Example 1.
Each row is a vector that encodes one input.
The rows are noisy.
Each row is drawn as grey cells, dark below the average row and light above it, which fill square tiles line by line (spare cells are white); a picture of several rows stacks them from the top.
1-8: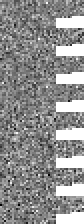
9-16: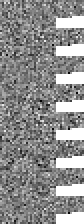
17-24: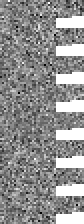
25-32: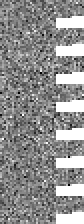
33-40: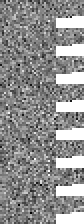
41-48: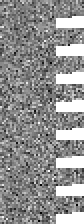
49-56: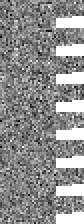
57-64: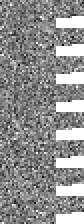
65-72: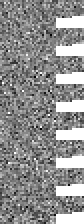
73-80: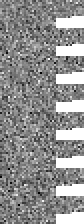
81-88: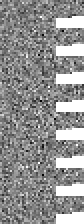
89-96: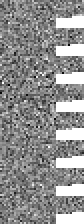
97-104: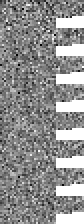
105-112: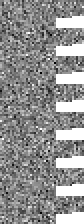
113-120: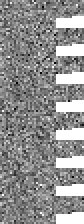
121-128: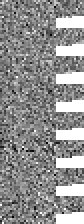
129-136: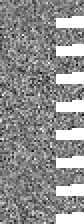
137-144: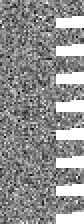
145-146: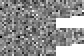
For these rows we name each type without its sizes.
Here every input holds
either a point on a circle, or a fixed value, or a node of a tree, or three true/false values.
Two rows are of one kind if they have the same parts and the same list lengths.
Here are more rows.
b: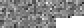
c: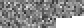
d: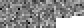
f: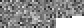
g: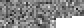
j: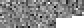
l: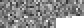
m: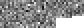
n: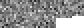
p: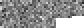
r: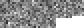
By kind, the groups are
b, d, p
c
f, m, n, r
g, j, l

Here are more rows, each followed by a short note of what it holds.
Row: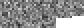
a fixed value
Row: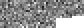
three true/false values
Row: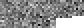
a point on a circle
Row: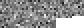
three true/false values
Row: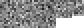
three true/false values
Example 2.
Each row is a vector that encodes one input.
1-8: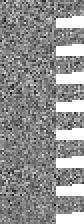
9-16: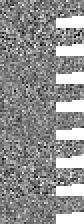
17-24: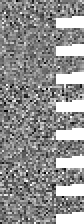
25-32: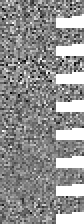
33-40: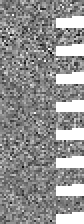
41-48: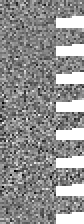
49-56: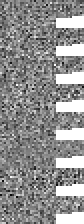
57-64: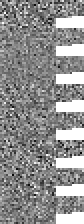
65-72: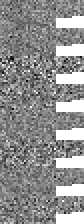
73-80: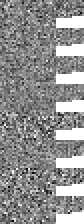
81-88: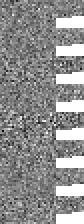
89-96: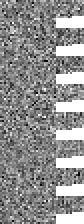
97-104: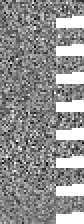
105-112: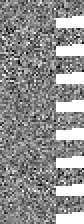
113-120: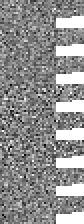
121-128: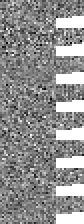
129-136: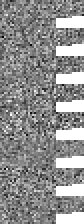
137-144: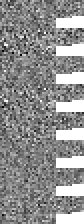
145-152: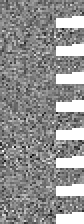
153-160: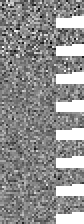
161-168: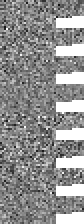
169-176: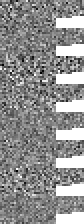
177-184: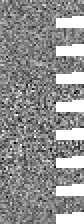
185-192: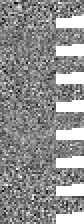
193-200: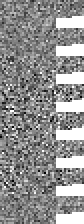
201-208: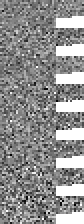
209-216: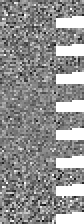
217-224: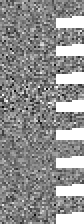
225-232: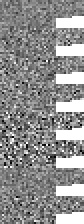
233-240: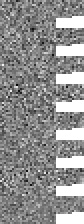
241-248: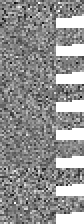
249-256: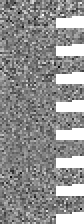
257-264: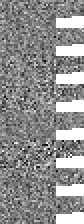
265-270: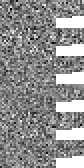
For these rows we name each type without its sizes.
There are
2 kinds of row.
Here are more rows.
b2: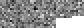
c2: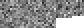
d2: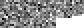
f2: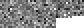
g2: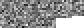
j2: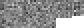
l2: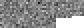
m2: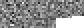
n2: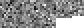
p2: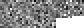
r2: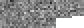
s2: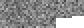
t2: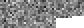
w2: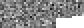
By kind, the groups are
b2, g2, l2, m2, n2, r2, s2
c2, d2, f2, j2, p2, t2, w2

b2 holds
a point on a circle and a point on a line.
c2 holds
a node of a tree.
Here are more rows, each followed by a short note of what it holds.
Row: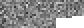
a node of a tree
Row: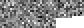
a node of a tree
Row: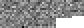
a point on a circle and a point on a line
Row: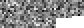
a node of a tree
